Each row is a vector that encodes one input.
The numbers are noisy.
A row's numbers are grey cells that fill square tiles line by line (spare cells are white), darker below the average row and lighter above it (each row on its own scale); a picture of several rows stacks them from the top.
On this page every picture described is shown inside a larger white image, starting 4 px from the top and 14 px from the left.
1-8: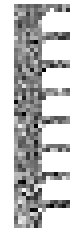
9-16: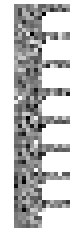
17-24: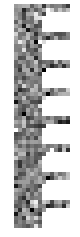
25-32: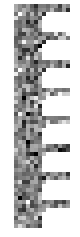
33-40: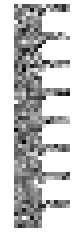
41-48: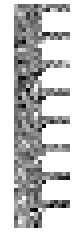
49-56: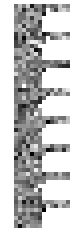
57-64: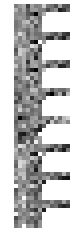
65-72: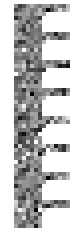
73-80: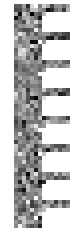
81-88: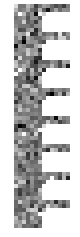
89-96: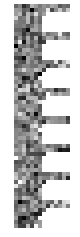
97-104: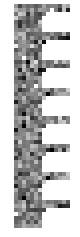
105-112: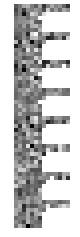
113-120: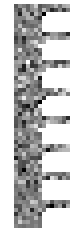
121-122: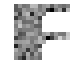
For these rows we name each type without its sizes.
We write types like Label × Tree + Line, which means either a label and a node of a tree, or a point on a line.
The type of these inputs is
Bool × Bool × Bool × Bool + Label × Tree.
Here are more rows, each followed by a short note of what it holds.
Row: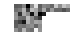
four true/false values
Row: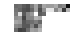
a label and a node of a tree
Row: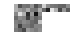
four true/false values
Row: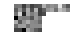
a label and a node of a tree
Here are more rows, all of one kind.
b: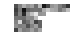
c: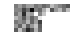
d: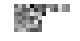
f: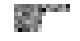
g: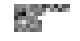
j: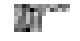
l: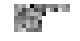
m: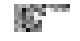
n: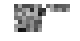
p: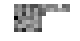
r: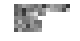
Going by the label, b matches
m and r.
